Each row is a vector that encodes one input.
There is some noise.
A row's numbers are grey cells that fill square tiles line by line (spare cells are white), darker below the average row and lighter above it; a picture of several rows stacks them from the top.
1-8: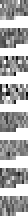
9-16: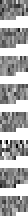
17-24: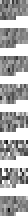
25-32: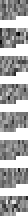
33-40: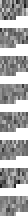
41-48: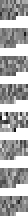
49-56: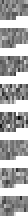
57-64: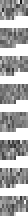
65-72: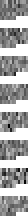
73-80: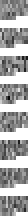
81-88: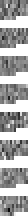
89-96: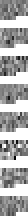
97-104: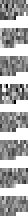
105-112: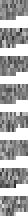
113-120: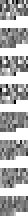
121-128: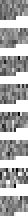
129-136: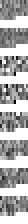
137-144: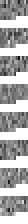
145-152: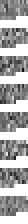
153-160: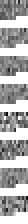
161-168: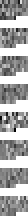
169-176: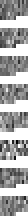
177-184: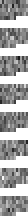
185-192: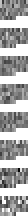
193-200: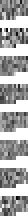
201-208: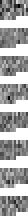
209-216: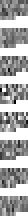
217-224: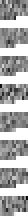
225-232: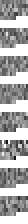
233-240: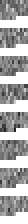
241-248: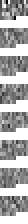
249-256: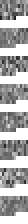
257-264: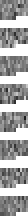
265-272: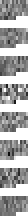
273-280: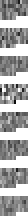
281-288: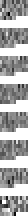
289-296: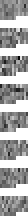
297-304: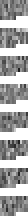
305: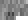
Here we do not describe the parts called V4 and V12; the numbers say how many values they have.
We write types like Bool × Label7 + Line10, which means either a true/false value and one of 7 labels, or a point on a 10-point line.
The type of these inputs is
(Label11 + Line9) × V4 × V12 + Line6.
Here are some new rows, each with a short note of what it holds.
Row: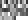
a point on a 6-point line
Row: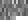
a point on a 9-point line, a value of V4 and a value of V12
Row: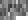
a point on a 9-point line, a value of V4 and a value of V12
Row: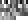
a point on a 6-point line
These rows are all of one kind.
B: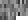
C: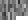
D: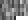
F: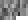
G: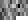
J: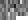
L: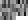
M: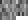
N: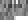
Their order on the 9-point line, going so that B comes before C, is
F, G, M, B, L, N, C, J, D.
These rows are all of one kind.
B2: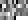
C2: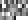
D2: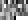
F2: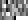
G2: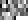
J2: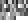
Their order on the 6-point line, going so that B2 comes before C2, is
D2, F2, J2, G2, B2, C2.
